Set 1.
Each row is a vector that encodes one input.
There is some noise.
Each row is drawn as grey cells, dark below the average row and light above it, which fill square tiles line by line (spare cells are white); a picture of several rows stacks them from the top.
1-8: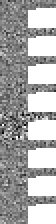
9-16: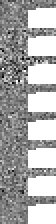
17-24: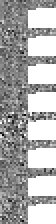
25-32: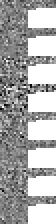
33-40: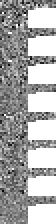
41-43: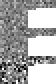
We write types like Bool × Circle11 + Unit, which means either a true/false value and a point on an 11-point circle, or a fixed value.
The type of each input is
List2(Line5).
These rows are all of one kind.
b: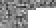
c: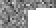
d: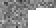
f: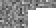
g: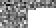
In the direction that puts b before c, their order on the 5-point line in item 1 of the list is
b, g, f, d, c.
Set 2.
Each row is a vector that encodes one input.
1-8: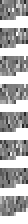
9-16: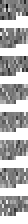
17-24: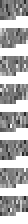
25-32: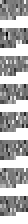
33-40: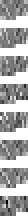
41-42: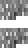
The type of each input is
Line5 + Line6.
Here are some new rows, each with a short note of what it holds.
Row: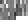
a point on a 5-point line
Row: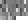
a point on a 5-point line
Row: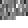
a point on a 6-point line
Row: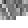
a point on a 5-point line
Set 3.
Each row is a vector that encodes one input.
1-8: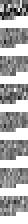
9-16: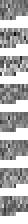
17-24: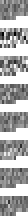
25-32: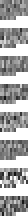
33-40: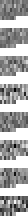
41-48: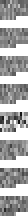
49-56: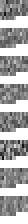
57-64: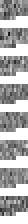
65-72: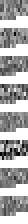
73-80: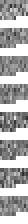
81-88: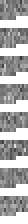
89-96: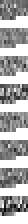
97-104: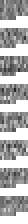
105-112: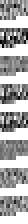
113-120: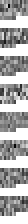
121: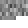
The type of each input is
(Circle11 + Unit) × Label7.
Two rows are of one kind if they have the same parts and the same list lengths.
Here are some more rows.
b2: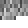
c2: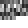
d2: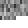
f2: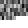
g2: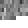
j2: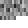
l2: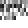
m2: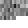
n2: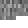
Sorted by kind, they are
b2, c2, f2, g2, l2, n2
d2, j2, m2

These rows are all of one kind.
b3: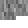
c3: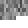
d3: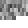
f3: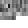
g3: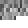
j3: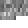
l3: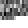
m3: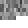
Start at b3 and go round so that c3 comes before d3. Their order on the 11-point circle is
b3, l3, f3, m3, c3, g3, j3, d3.
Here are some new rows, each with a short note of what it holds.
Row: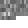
a point on an 11-point circle and one of 7 labels
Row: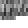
a point on an 11-point circle and one of 7 labels
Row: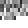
a point on an 11-point circle and one of 7 labels
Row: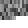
one of 7 labels
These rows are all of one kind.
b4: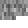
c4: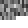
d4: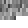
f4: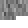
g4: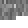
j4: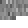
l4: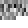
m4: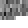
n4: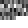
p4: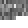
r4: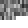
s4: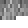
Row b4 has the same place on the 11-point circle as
j4 and n4.
